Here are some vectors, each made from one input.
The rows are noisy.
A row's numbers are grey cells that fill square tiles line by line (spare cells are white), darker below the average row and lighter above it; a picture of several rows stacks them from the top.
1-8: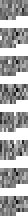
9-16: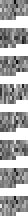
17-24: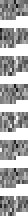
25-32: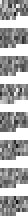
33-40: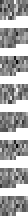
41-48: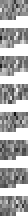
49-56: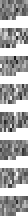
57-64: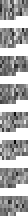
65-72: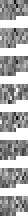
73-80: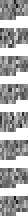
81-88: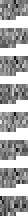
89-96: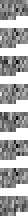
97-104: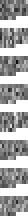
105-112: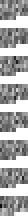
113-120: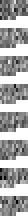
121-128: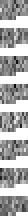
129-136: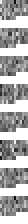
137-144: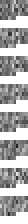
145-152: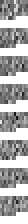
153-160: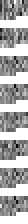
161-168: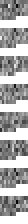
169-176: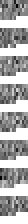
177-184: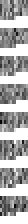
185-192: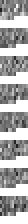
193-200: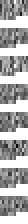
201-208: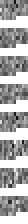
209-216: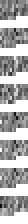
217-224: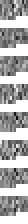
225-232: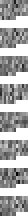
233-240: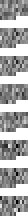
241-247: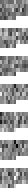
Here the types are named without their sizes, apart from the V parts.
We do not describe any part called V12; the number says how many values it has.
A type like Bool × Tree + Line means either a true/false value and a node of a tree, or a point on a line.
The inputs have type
Bool × (Tree + Unit) × V12 + Line.
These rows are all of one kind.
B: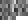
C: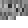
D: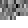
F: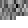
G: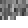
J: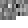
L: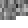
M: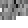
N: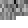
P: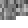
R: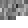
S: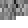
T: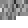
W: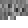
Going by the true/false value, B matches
C, G and W.
